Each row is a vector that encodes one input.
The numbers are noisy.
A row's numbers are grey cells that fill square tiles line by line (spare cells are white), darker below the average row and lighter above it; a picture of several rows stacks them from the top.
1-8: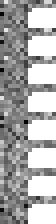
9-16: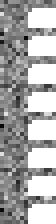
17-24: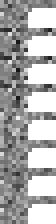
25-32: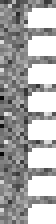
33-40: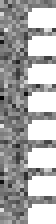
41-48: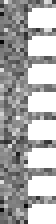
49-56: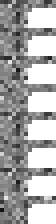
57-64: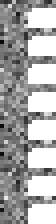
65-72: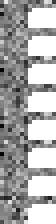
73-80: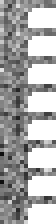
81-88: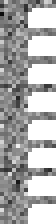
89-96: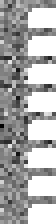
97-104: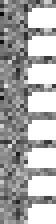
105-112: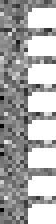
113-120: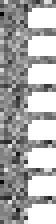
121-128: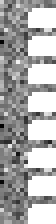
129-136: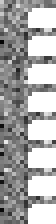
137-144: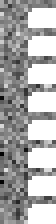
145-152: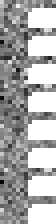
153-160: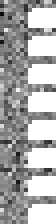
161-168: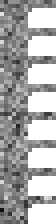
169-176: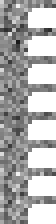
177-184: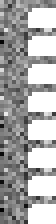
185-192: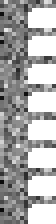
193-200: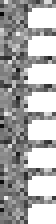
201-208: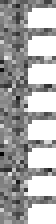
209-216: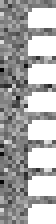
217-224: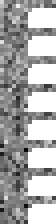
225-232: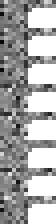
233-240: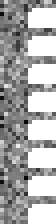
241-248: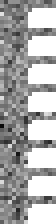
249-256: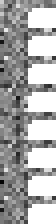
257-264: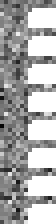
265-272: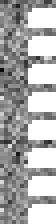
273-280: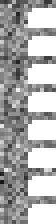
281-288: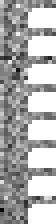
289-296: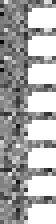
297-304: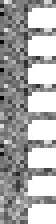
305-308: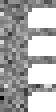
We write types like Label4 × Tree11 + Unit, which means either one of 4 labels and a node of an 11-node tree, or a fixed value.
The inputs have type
Bool × Line6 + Line11.
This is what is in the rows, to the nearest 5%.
About 35% of them hold a point on a 6-point line and a true/false value. The rest hold a point on an 11-point line.
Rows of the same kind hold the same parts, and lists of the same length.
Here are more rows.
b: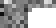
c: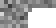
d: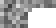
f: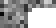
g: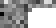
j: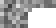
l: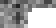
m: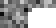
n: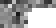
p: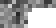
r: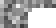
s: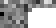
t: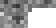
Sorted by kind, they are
b, f, g, m, s
c, d, j, l, n, p, r, t

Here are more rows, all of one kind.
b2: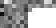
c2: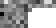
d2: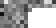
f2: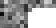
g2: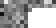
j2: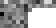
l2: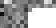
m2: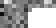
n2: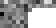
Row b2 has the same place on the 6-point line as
l2 and m2.
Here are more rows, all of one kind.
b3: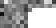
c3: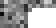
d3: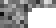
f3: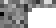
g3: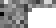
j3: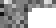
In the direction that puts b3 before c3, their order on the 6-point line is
j3, b3, g3, f3, d3, c3.
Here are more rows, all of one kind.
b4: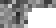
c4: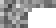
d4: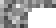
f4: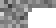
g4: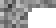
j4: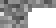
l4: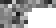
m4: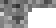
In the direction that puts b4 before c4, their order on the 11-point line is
l4, b4, m4, j4, f4, g4, c4, d4.
